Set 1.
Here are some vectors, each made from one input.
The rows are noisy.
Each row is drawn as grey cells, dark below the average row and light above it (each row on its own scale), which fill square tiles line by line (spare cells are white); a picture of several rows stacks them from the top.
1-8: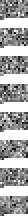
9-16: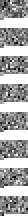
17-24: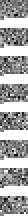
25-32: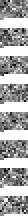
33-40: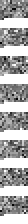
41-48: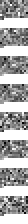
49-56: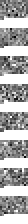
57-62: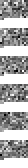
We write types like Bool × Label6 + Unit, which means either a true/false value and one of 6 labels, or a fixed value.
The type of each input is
Bool × Bool × Bool.
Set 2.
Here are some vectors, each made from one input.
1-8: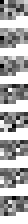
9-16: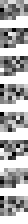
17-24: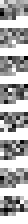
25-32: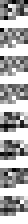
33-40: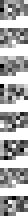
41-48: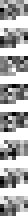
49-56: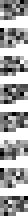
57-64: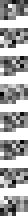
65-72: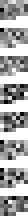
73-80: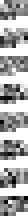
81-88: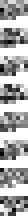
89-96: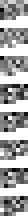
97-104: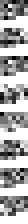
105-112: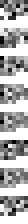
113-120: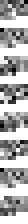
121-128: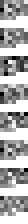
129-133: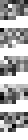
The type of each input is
Line17.
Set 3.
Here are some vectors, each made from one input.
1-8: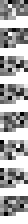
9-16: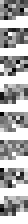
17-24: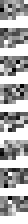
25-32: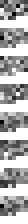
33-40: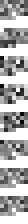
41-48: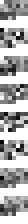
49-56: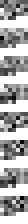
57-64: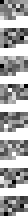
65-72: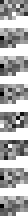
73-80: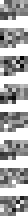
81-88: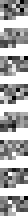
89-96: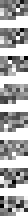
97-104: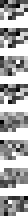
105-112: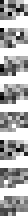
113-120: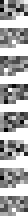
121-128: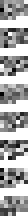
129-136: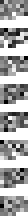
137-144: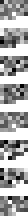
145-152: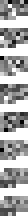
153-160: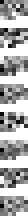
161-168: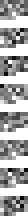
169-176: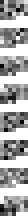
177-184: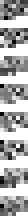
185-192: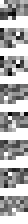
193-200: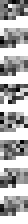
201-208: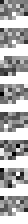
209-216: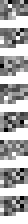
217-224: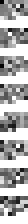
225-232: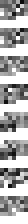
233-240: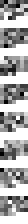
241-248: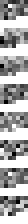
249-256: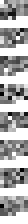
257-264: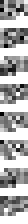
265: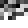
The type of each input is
Line18.
